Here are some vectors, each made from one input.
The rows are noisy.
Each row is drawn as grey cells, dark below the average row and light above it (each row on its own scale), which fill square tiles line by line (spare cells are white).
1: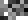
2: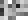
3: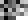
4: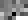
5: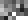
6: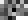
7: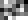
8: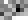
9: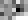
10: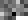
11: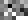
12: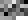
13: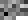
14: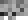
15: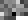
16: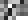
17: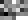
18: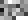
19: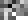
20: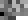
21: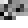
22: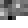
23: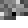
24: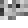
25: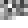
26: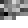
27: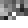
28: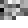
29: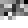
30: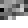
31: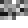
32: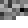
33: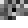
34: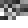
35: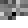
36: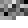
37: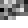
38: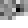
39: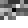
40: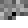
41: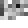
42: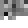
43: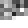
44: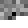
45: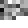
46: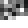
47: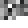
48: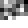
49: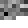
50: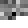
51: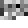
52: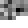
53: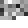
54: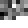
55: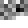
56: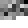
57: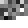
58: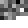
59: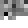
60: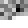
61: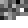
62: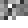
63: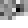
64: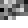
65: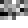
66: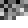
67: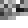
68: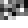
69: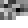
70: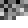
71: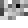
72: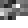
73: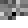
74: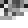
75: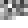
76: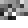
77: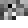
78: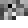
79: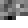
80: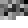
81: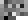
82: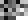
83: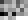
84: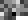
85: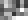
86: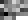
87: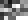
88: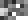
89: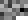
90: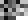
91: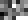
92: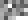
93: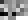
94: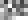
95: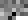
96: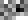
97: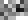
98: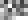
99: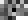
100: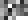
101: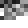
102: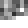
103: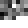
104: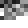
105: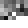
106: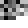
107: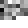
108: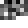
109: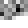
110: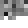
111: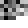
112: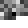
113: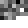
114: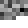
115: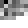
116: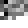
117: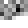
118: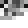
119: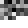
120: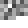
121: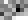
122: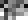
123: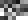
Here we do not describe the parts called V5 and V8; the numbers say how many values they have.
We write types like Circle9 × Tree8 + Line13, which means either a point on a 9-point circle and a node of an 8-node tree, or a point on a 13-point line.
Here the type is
(Bool × Line4 + V5) × V8.
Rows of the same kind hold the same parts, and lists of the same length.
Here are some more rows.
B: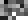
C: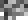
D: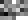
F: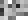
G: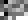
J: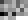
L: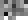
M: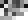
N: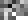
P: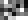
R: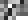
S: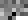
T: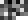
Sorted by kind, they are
B, N, T
C, D, F, G, J, L, M, P, R, S

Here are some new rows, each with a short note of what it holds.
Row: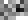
a point on a 4-point line, a true/false value and a value of V8
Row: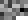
a value of V5 and a value of V8
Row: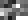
a value of V5 and a value of V8
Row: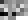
a point on a 4-point line, a true/false value and a value of V8
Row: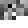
a value of V5 and a value of V8
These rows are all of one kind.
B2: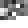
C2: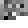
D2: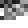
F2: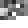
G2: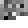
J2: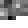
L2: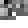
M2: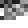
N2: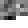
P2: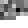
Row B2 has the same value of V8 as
C2, F2, G2 and L2.
